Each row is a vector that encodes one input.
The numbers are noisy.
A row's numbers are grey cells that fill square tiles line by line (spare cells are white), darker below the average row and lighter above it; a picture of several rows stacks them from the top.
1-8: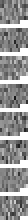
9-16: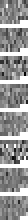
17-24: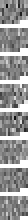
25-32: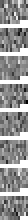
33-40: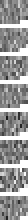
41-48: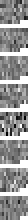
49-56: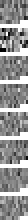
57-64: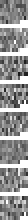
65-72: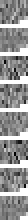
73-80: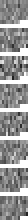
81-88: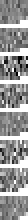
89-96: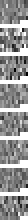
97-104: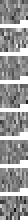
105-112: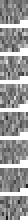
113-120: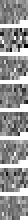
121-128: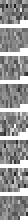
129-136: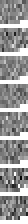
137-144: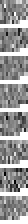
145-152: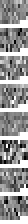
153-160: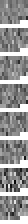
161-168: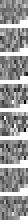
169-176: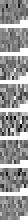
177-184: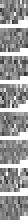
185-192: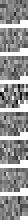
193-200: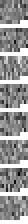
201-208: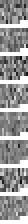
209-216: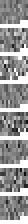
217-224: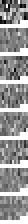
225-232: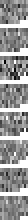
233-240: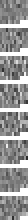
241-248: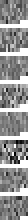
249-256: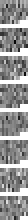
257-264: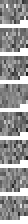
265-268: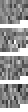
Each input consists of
either a fixed value, or one of 6 labels and a true/false value.
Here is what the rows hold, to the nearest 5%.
A few of them hold a fixed value. The rest hold one of 6 labels and a true/false value.
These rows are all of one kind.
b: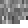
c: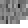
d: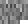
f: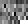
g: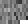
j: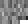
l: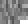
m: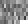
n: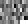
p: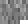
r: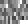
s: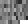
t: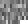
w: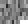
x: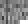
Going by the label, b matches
l, m, n and w.
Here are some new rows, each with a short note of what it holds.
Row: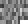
one of 6 labels and a true/false value
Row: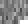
one of 6 labels and a true/false value
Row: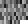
one of 6 labels and a true/false value
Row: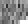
one of 6 labels and a true/false value
